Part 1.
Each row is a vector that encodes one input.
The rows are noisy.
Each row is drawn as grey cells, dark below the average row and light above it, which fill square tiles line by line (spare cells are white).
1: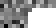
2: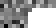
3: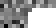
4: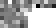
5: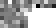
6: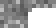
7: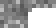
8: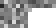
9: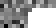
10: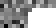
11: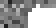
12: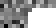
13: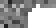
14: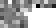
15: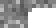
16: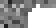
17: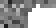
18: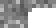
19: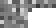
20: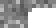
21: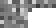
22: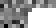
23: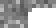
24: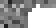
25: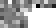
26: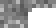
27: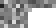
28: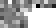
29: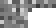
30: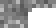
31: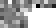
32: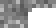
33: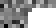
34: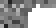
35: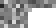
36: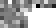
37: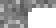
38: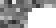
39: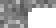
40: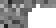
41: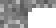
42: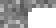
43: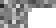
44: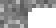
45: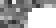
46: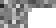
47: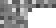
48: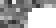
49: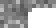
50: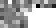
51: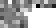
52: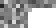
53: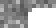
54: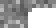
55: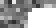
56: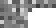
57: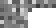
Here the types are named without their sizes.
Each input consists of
a point on a line.
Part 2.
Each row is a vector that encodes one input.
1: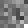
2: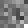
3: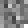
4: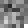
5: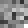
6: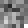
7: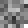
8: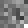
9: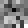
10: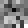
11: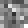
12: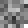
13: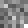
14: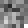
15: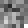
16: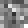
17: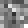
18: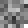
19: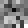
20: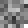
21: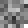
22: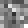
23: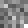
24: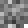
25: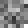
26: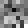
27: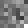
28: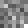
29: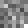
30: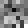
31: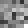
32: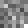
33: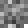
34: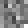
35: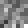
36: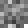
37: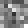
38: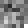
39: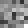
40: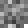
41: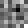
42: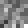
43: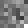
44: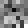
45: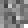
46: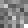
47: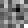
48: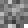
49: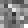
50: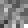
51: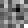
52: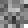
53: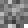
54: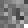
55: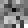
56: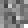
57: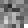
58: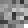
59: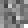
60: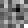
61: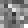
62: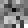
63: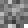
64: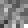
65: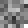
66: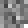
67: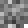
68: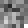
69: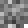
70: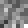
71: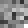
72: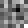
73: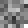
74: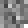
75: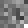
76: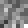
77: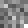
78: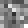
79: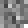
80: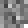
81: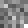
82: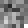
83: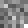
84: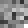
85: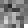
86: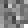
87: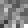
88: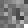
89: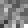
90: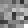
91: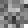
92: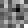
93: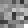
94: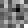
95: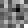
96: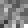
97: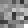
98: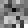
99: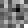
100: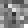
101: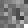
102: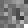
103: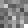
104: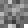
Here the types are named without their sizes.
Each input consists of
a point on a line.
